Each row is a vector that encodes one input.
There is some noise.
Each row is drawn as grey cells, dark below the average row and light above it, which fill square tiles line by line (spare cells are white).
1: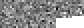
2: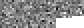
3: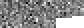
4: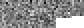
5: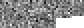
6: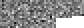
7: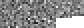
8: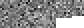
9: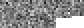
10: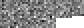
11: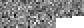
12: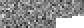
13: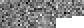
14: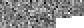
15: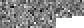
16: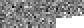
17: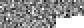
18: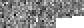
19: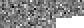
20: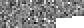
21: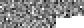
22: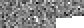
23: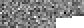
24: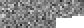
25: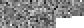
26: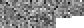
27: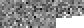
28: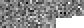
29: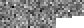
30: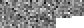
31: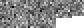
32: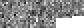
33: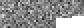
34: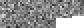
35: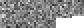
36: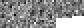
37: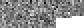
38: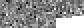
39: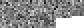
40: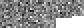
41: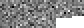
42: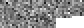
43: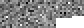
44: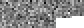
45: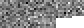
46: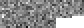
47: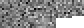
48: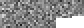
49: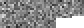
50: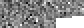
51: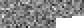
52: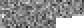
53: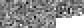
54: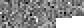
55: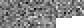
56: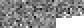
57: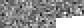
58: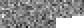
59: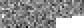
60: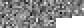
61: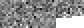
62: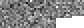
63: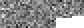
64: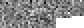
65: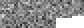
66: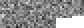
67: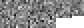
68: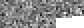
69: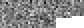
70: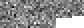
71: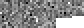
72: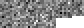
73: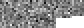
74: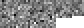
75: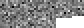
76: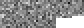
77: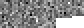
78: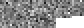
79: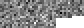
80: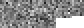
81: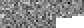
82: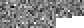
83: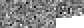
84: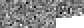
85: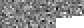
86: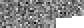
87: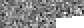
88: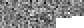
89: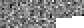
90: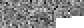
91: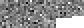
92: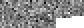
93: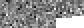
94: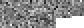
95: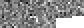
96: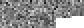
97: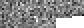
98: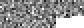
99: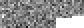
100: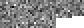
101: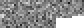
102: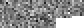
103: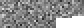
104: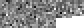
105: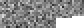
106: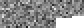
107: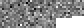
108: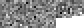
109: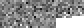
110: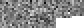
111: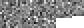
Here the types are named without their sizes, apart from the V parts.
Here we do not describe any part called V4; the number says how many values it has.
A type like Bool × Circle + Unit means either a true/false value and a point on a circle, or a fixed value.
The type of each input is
Line × (Line + V4) + List(Circle).
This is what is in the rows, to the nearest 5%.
About 40% of them hold a point on a line, together with either a point on a line, or a value of V4. The rest are lists of points on a circle.
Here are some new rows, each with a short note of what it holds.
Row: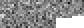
a point on each of two lines
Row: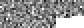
the empty list
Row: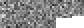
a point on each of two lines
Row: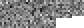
a list of two items
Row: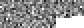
the empty list
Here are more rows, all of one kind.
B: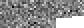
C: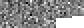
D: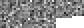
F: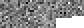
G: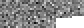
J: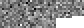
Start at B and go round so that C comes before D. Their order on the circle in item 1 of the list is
B, J, F, C, D, G.
